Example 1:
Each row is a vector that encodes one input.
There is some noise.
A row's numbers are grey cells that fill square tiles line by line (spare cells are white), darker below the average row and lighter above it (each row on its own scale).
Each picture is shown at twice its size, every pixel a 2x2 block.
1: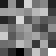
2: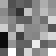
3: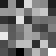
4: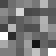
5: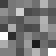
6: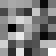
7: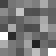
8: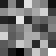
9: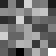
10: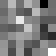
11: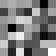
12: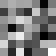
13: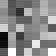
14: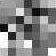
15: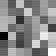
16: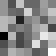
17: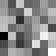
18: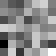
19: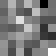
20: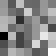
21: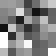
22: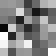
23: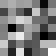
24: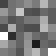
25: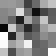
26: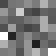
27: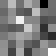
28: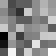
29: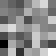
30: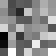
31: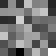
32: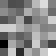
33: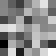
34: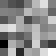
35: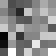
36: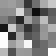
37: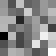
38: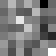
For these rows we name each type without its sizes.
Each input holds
a node of a tree.
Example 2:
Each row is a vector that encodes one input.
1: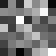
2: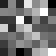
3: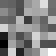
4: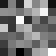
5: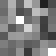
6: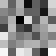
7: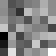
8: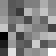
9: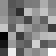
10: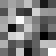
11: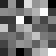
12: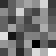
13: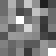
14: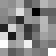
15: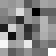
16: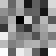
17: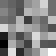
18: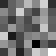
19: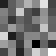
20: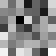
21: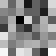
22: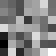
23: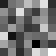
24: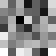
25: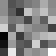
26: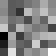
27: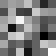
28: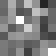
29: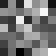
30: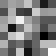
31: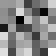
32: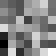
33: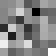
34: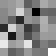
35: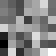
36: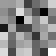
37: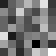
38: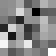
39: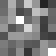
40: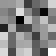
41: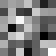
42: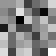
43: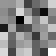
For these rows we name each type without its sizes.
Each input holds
a node of a tree.
